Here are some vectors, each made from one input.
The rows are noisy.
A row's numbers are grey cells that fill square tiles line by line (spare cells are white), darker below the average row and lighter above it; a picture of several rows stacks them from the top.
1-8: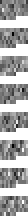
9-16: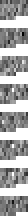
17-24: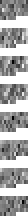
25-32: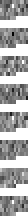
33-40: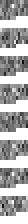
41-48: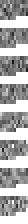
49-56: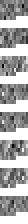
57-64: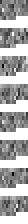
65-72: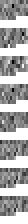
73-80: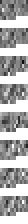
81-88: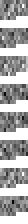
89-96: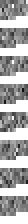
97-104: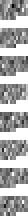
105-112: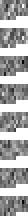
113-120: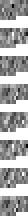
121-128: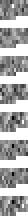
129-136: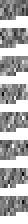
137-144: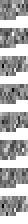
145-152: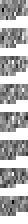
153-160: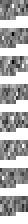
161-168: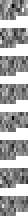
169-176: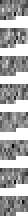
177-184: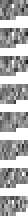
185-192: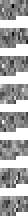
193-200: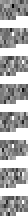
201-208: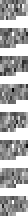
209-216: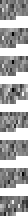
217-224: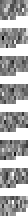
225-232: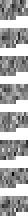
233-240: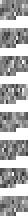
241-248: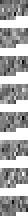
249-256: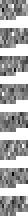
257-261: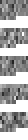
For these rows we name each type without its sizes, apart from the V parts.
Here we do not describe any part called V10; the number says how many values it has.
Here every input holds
four true/false values, together with a list of items, each a point on a line and a value of V10.
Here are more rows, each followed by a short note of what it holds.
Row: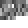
four true/false values, together with the empty list
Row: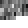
four true/false values, together with a list of one item
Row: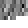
four true/false values, together with the empty list
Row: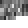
four true/false values, together with a list of one item
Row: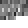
four true/false values, together with a list of one item
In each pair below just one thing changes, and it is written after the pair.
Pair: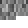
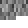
the place on the line in item 1 of the list
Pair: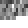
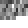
the value of V10 in item 2 of the list
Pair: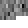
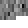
the place on the line in item 2 of the list
